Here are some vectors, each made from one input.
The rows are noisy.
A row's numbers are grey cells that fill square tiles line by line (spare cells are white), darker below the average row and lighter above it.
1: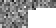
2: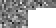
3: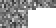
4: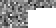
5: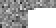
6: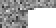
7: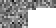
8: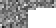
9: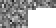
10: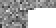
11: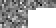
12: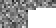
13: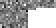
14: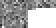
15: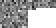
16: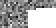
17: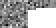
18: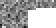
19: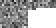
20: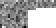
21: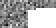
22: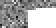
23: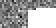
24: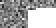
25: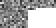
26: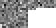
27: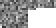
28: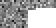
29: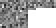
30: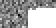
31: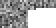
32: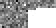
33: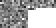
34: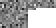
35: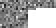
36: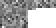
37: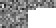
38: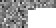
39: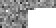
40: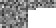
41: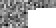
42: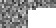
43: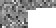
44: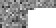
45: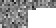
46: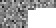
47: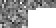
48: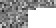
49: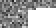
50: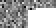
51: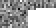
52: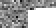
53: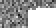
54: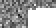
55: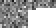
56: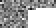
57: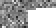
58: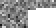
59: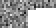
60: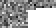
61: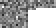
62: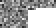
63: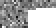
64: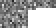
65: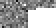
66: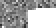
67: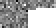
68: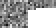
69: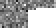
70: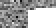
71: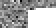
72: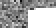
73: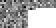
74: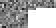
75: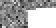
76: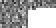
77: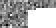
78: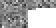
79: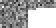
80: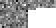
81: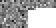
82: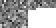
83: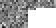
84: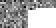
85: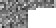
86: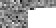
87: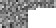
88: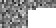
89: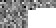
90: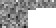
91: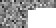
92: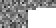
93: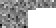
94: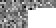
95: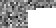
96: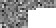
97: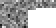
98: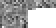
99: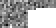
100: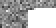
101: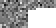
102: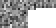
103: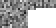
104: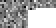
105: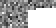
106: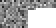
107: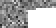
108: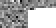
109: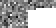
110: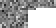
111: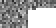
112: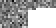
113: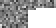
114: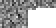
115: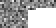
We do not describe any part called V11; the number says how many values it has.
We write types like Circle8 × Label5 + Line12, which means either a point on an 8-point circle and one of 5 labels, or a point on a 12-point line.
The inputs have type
Bool × Tree7 + V11.
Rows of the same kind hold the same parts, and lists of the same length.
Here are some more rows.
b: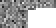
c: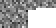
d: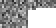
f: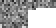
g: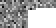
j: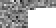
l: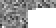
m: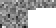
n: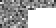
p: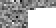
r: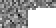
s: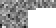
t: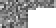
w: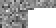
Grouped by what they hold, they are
b, g, j, l, m, n, p, s, w
c, d, f, r, t

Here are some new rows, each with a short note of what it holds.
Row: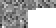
a value of V11
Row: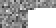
a value of V11
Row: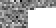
a value of V11
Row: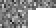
a node of a 7-node tree and a true/false value
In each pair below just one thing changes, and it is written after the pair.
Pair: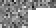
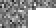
the node of the tree
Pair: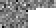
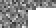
the true/false value
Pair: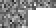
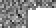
the node of the tree
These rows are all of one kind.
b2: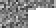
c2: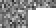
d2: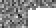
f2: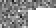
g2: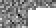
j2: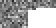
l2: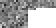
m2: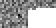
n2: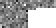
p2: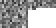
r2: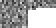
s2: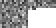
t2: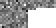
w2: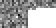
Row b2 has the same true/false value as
l2, n2 and t2.
